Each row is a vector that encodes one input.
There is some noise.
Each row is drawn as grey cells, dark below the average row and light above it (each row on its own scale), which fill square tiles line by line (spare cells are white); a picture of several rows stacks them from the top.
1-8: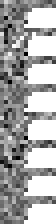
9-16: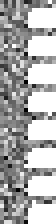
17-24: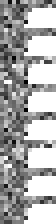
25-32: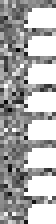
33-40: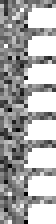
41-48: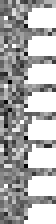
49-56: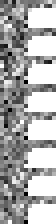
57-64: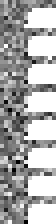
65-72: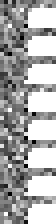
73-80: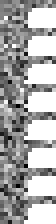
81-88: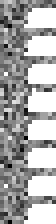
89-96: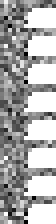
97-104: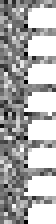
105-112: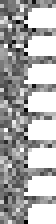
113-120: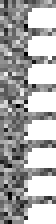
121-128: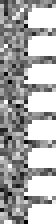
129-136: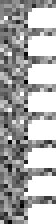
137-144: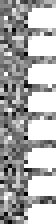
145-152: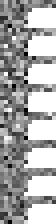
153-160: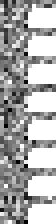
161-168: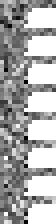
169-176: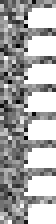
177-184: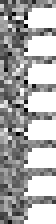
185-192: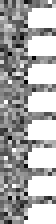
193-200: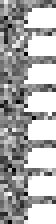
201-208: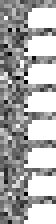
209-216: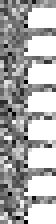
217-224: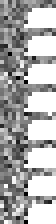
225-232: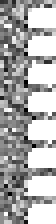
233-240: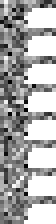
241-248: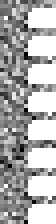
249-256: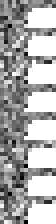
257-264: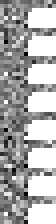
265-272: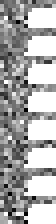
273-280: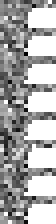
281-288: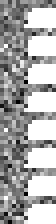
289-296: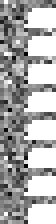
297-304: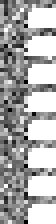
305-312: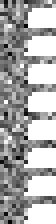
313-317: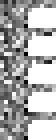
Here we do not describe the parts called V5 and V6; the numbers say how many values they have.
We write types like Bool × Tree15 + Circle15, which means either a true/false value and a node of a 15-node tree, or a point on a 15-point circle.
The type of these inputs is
(Bool × Bool × Bool + Unit) × V5 + Line12 × V6.
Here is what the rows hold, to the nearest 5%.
About 40% of them hold a point on a 12-point line and a value of V6. The rest hold a value of V5, together with either a fixed value, or three true/false values.
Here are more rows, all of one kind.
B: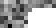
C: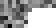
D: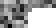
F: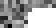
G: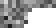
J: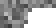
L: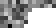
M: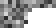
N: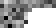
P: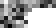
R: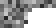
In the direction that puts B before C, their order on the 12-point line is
P, D, N, B, F, C, G, L, J, M, R.
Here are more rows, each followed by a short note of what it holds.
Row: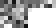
three true/false values and a value of V5
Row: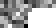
three true/false values and a value of V5
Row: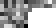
three true/false values and a value of V5
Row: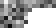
a point on a 12-point line and a value of V6
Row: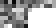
three true/false values and a value of V5
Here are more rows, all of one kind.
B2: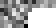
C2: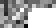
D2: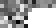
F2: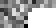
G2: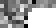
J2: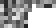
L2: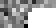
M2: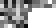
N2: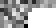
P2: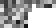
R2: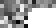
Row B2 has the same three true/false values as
C2, D2 and N2.
